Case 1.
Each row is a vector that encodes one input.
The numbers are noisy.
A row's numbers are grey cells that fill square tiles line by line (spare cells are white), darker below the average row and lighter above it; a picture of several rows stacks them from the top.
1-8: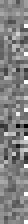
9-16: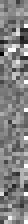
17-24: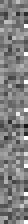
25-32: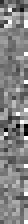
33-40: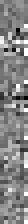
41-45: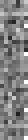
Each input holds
a point on a 9-point line.
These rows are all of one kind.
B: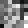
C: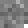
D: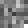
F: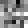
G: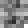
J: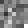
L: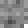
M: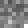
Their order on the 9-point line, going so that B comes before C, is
B, F, L, G, D, C, M, J.
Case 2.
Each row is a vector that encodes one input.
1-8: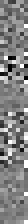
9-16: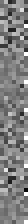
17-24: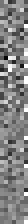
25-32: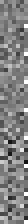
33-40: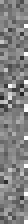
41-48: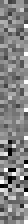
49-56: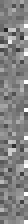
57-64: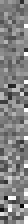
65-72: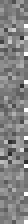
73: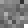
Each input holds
a point on a 9-point line.
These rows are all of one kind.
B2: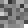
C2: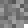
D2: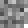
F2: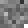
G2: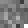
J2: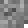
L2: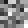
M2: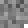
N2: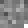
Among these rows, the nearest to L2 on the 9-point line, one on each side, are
B2 and D2.
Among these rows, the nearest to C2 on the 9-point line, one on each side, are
B2 and N2.
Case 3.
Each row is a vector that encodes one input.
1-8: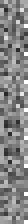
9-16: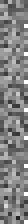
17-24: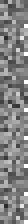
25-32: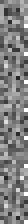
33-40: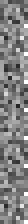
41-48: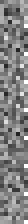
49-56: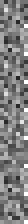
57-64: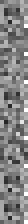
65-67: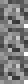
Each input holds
a point on a 6-point circle.
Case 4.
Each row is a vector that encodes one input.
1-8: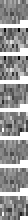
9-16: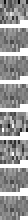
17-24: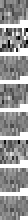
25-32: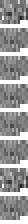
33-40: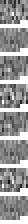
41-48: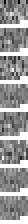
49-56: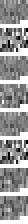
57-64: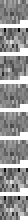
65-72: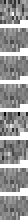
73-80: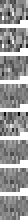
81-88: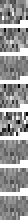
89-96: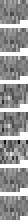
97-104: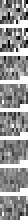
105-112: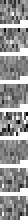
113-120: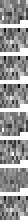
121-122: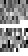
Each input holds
either a point on a 6-point circle, or a fixed value.
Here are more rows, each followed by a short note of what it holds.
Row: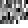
a fixed value
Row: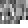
a point on a 6-point circle
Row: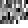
a fixed value
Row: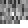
a point on a 6-point circle
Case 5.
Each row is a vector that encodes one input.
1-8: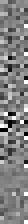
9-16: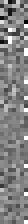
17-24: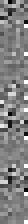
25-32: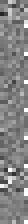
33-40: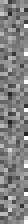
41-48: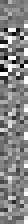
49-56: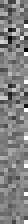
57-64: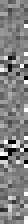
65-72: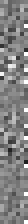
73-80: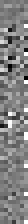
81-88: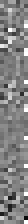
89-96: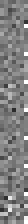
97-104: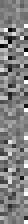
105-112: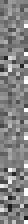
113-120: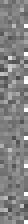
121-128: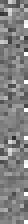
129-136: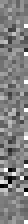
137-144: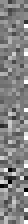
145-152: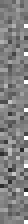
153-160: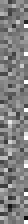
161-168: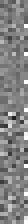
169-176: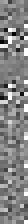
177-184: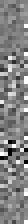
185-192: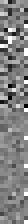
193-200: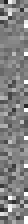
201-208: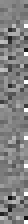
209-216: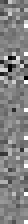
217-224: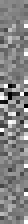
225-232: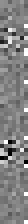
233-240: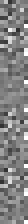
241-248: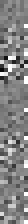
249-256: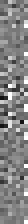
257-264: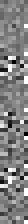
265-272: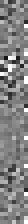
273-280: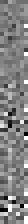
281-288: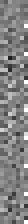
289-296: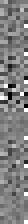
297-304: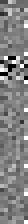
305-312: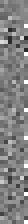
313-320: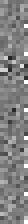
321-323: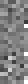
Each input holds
either a fixed value, or five true/false values.
